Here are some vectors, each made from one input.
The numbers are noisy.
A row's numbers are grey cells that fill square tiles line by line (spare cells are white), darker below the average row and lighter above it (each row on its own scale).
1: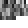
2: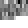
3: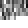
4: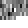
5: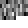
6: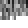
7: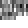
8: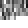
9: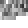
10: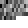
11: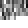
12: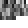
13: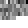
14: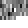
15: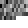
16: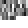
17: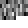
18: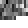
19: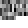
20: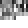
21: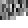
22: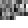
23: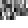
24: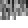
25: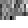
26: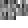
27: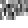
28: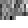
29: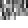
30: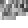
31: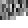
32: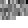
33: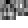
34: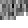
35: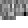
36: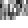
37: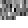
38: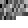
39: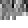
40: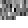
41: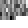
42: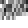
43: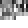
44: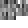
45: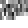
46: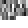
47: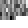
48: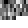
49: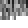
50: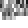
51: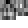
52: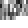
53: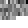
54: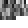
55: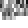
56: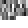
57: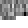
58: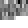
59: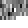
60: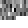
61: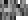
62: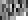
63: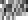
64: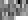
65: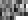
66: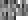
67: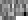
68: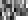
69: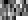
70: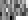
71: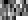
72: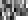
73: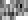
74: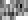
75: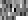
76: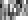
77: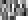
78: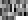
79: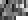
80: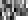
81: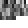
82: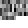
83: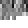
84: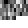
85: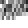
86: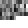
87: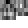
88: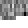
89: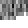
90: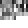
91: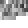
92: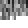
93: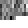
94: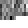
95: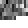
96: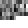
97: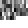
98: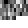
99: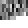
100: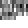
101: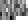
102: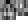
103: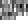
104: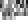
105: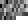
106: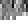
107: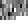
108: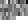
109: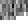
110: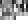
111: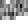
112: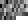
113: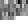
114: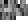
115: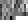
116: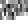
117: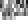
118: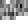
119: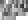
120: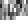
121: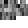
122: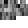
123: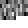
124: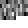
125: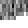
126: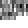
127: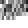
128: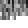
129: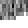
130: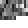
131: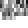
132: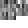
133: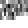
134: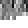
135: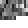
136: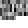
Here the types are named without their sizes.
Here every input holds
five true/false values.
